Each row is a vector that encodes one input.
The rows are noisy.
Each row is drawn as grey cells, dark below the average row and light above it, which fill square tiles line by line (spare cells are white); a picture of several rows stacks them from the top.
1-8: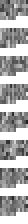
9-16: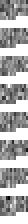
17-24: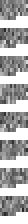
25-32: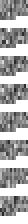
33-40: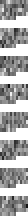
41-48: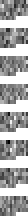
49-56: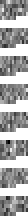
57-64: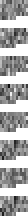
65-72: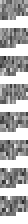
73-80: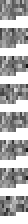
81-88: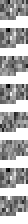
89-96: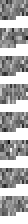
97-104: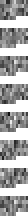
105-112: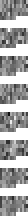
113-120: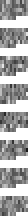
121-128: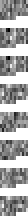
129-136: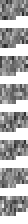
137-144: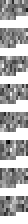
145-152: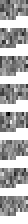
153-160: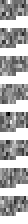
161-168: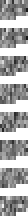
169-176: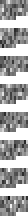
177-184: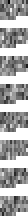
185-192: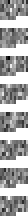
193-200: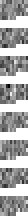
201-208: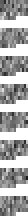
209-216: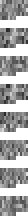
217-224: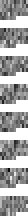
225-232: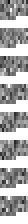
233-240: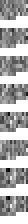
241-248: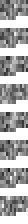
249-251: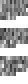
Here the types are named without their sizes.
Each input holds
a point on a circle.
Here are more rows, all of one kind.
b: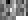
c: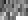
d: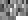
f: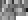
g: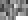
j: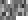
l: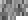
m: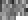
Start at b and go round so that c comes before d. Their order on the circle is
b, l, j, f, m, c, g, d.
